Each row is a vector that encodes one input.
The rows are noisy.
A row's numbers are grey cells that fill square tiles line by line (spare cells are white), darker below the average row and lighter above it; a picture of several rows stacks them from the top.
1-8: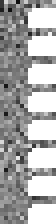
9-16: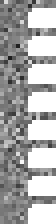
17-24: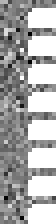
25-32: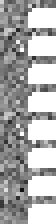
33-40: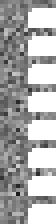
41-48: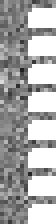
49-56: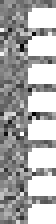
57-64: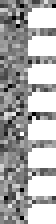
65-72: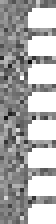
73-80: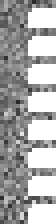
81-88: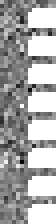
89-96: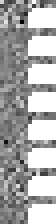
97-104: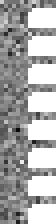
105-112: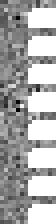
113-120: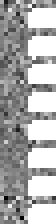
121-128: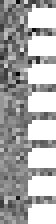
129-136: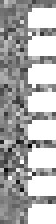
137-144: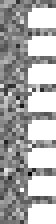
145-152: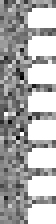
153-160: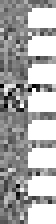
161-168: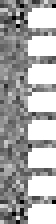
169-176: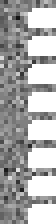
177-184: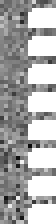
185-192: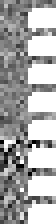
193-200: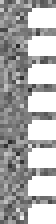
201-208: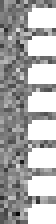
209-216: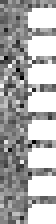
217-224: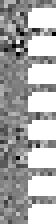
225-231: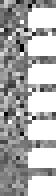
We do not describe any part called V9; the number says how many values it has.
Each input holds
a list of up to two items, each a true/false value and a value of V9.
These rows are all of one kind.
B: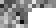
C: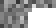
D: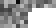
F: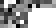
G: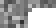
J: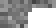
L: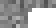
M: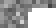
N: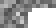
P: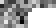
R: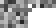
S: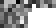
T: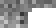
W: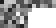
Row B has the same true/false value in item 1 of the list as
D, F, P and T.
